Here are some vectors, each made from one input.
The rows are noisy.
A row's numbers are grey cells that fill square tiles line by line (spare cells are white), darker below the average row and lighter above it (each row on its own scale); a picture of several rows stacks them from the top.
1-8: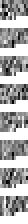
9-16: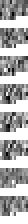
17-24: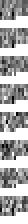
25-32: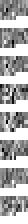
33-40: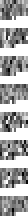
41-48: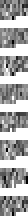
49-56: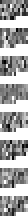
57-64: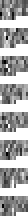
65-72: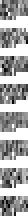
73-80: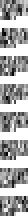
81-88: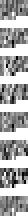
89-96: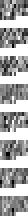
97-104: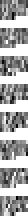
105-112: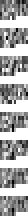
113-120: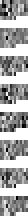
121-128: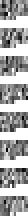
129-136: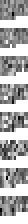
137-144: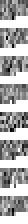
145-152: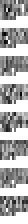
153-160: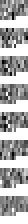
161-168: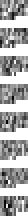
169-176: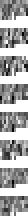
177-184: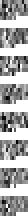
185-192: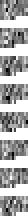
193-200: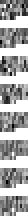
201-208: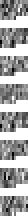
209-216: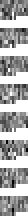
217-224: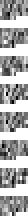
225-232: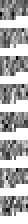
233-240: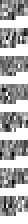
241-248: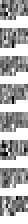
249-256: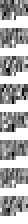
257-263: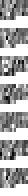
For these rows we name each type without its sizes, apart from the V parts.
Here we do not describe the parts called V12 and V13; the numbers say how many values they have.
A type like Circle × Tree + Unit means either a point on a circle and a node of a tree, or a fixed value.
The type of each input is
Bool × Label × V12 × V13.
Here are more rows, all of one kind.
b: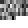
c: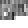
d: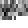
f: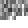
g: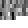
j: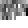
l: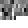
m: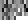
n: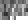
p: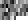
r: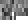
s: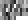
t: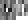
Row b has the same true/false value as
c and g.
